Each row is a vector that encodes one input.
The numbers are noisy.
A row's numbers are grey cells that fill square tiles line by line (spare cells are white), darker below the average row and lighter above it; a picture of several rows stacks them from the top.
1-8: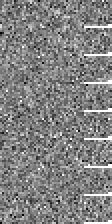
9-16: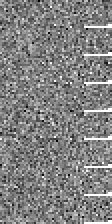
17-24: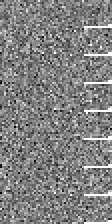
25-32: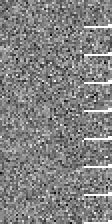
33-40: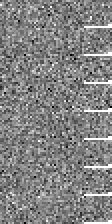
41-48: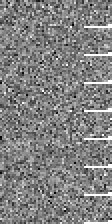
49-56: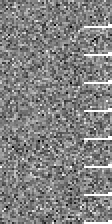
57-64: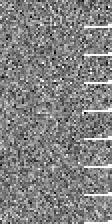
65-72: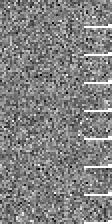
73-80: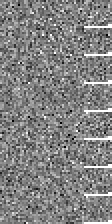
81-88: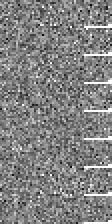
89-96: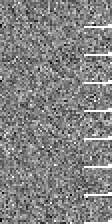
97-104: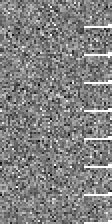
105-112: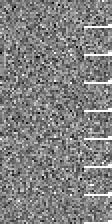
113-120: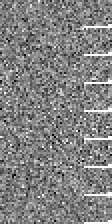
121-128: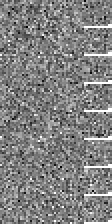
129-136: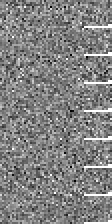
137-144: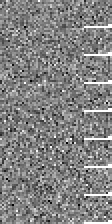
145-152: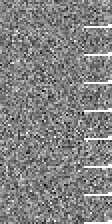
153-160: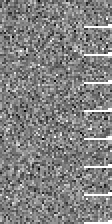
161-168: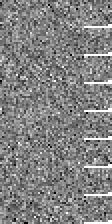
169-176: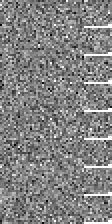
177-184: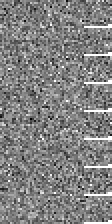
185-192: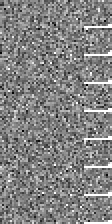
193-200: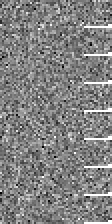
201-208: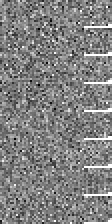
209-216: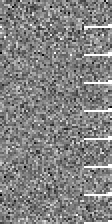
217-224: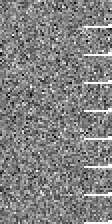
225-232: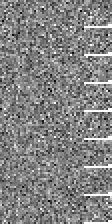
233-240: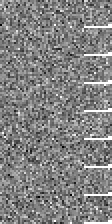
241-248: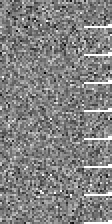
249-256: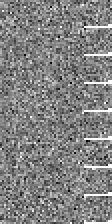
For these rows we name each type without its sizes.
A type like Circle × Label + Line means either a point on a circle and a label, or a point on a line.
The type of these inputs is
(Circle + Unit) × (Tree + Unit).
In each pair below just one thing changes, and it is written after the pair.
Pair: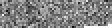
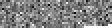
the node of the tree
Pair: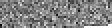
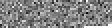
the node of the tree
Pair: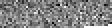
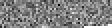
the node of the tree
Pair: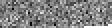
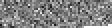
the place on the circle
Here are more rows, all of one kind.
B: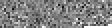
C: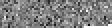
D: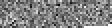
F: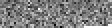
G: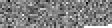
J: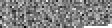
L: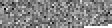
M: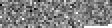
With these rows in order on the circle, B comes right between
L and M.
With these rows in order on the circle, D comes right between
J and L.
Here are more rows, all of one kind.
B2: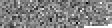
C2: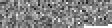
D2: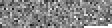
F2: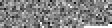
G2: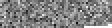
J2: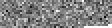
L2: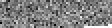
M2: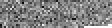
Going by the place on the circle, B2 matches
C2 and G2.
